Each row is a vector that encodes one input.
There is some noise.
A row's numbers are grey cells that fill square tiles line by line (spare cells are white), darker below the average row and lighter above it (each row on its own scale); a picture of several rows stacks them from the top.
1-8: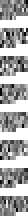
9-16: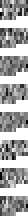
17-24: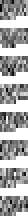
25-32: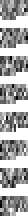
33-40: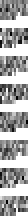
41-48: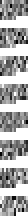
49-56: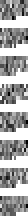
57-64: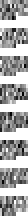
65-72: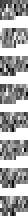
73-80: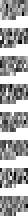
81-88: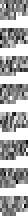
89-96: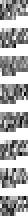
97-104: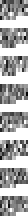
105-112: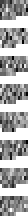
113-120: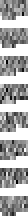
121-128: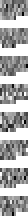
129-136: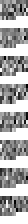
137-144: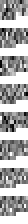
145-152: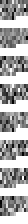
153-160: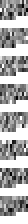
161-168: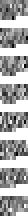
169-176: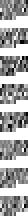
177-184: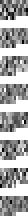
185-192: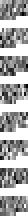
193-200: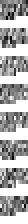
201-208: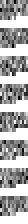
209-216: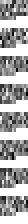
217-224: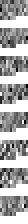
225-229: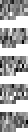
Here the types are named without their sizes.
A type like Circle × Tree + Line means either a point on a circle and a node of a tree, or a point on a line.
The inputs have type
(Bool × Bool × Bool + Line) × (Circle + Unit).
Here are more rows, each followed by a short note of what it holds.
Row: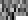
a point on a circle and a point on a line
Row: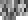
a point on a circle and a point on a line
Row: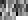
a point on a line
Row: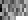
three true/false values
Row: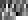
a point on a line
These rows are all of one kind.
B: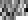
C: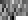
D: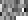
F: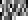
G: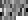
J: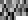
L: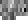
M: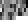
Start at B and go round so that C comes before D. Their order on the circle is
B, L, C, J, M, G, F, D.
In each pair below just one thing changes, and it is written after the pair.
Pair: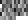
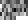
the place on the line
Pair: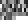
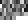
the place on the line
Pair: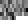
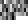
the place on the line
